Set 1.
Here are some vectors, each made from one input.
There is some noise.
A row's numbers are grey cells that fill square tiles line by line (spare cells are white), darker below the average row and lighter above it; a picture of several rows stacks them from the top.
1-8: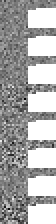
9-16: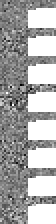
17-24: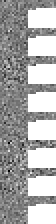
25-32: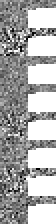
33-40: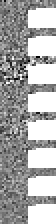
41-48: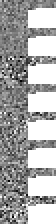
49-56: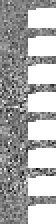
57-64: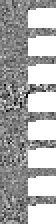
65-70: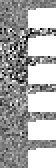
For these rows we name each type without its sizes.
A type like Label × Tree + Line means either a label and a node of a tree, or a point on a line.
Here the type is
Circle + Unit.
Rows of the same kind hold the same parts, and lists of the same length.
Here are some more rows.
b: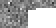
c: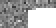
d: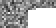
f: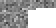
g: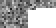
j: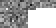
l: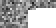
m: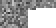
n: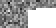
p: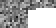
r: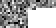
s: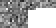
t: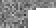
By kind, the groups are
b, d, f, g, j, l, m, n, p, r, s, t
c

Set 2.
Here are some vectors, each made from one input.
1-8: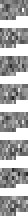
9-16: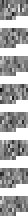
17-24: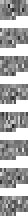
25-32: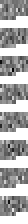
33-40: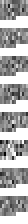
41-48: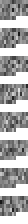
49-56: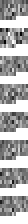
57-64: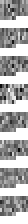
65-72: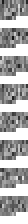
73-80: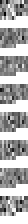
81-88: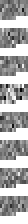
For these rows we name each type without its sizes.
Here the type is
Bool × Bool × Bool + Unit.
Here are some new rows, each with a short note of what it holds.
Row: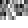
a fixed value
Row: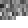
three true/false values
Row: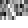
a fixed value
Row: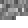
three true/false values
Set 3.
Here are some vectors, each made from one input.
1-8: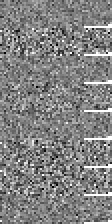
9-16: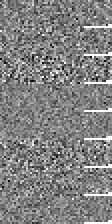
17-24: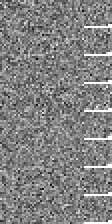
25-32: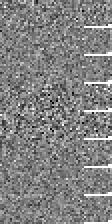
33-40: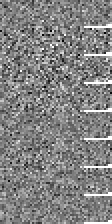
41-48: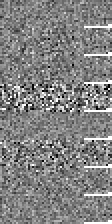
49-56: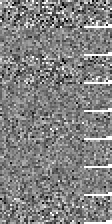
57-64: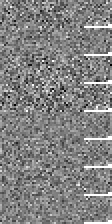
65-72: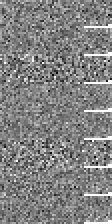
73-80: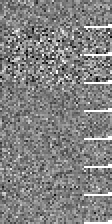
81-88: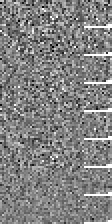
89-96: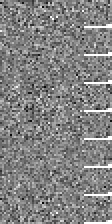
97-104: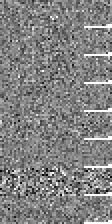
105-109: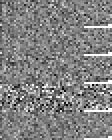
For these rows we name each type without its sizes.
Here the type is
Line.
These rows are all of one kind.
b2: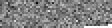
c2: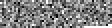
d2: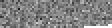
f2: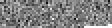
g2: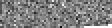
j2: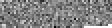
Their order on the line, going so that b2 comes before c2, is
j2, f2, d2, g2, b2, c2.
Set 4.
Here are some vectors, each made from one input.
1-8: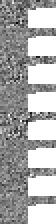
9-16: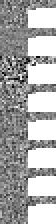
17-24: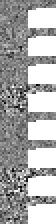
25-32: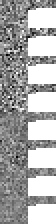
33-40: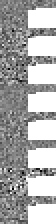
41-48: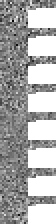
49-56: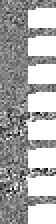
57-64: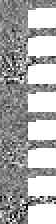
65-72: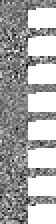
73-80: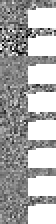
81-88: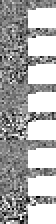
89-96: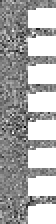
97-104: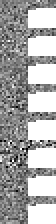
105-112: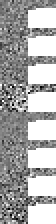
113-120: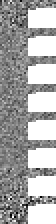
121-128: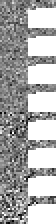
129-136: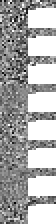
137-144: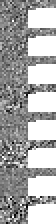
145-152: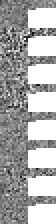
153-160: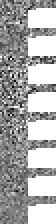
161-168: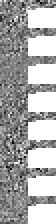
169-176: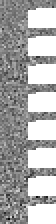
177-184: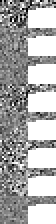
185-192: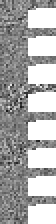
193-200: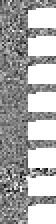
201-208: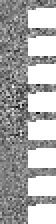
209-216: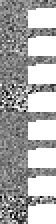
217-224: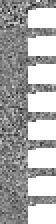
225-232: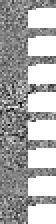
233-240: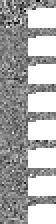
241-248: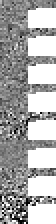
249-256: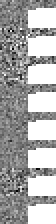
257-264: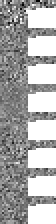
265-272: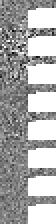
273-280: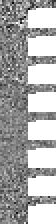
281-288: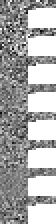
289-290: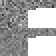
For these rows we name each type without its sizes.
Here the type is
Label.
